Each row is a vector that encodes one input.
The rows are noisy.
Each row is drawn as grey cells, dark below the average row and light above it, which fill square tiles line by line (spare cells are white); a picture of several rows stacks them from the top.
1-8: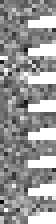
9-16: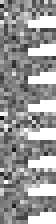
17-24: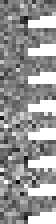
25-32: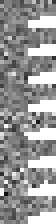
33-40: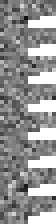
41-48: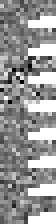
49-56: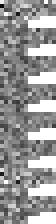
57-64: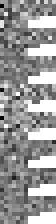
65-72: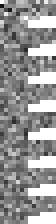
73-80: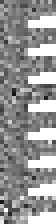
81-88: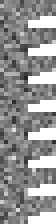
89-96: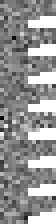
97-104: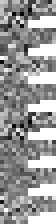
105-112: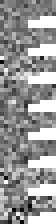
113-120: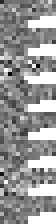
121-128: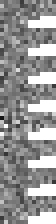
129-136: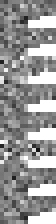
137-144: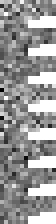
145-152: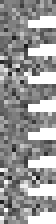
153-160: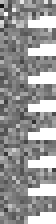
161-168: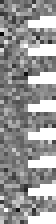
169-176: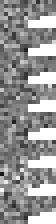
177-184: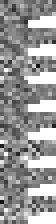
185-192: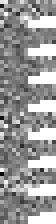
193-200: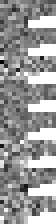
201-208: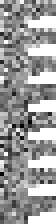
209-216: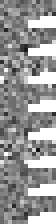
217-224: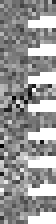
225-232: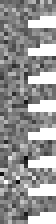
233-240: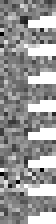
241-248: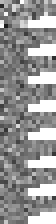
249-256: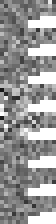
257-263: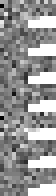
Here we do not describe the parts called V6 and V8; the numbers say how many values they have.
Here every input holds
either a value of V6 and a value of V8, or a list of up to two points on a 13-point circle.
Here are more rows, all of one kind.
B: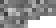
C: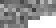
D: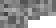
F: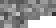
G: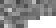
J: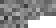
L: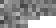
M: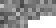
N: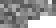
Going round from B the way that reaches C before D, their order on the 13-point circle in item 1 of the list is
B, G, F, J, L, M, N, C, D.
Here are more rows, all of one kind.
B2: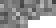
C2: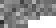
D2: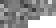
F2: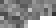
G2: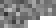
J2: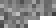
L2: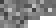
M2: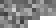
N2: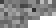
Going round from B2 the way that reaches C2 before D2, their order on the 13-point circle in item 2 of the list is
B2, F2, N2, L2, C2, D2, G2, J2, M2.
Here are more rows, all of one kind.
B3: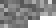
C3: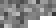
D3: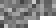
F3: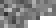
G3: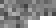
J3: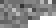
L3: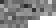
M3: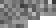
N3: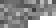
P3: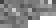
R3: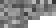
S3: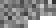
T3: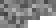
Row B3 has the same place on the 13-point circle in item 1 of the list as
J3, N3, P3 and R3.
